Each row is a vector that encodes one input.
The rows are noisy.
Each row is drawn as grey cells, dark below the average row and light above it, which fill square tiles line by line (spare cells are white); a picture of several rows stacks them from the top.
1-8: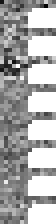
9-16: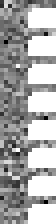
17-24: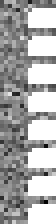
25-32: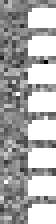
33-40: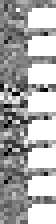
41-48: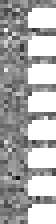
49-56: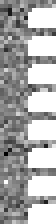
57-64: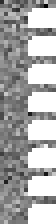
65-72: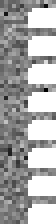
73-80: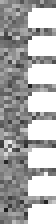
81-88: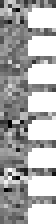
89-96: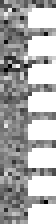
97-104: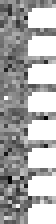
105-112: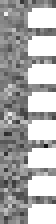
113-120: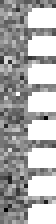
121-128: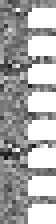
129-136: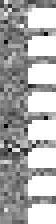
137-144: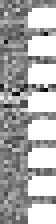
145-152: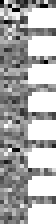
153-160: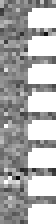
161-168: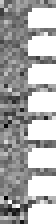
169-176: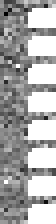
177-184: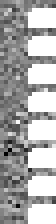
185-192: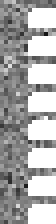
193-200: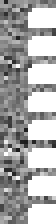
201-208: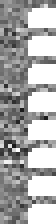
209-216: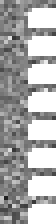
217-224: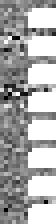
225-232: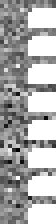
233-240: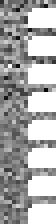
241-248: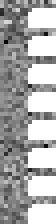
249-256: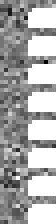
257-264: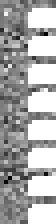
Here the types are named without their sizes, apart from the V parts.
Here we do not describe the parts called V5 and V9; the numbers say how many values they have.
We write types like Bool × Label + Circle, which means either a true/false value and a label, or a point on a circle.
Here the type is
Bool × V5 + (Circle + Label) × V9 + Unit.
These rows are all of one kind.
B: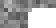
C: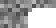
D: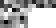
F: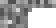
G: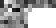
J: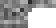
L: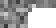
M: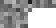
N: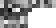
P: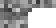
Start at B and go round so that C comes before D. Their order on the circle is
B, F, J, M, G, N, P, C, D, L.
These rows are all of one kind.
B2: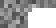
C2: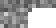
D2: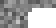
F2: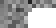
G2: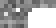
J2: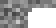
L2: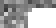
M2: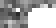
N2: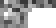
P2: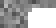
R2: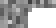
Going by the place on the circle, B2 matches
G2 and M2.
